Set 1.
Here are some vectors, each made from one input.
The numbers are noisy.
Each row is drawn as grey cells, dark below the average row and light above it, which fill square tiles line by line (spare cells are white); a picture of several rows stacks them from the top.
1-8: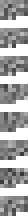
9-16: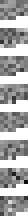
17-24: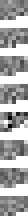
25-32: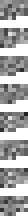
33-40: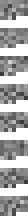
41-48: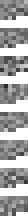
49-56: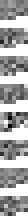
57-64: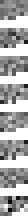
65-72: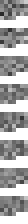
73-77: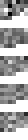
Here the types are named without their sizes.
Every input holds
a list of points on a line.
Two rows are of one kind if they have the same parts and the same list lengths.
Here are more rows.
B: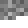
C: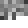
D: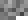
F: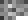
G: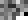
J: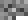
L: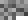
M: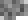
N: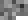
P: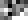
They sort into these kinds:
B, D, F, M, N
C, G, J, L
P

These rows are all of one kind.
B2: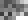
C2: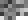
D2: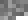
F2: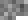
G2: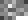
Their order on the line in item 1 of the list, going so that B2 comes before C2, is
G2, D2, F2, B2, C2.
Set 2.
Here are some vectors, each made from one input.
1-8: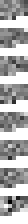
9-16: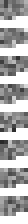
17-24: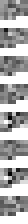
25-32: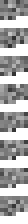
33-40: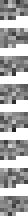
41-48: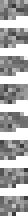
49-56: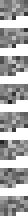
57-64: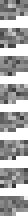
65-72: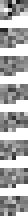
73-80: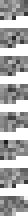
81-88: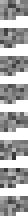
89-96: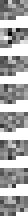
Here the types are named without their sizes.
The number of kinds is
3.
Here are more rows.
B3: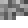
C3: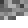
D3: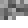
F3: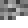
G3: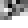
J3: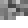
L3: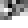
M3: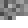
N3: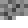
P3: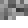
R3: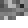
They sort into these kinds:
B3, D3, J3, P3
C3, F3, M3, N3, R3
G3, L3

